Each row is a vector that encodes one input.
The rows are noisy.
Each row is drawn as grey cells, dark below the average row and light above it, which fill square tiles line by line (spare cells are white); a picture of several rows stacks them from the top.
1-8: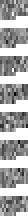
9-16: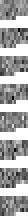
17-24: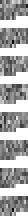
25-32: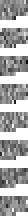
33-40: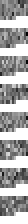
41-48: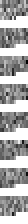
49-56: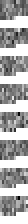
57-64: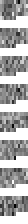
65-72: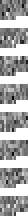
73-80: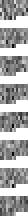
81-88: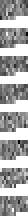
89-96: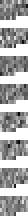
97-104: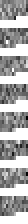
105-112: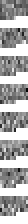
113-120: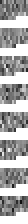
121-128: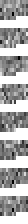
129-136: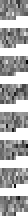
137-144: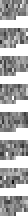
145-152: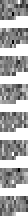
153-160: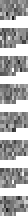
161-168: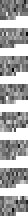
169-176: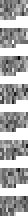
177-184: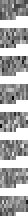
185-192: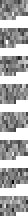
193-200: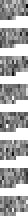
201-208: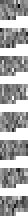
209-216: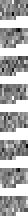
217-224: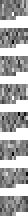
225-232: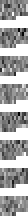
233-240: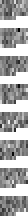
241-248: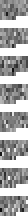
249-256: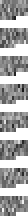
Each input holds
a point on a 9-point circle, together with either a point on an 8-point circle, or a point on an 8-point line.
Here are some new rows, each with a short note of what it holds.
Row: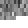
a point on a 9-point circle and a point on an 8-point line
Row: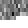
a point on an 8-point circle and a point on a 9-point circle
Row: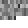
a point on a 9-point circle and a point on an 8-point line
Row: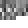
a point on a 9-point circle and a point on an 8-point line
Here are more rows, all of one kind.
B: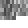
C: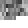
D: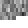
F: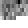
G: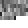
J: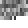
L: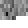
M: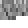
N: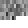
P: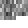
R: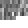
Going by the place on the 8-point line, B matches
L, P and R.
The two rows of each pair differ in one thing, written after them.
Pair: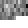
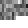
the place on the 9-point circle
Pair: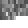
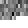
the place on the 9-point circle
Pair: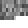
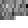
the place on the 9-point circle
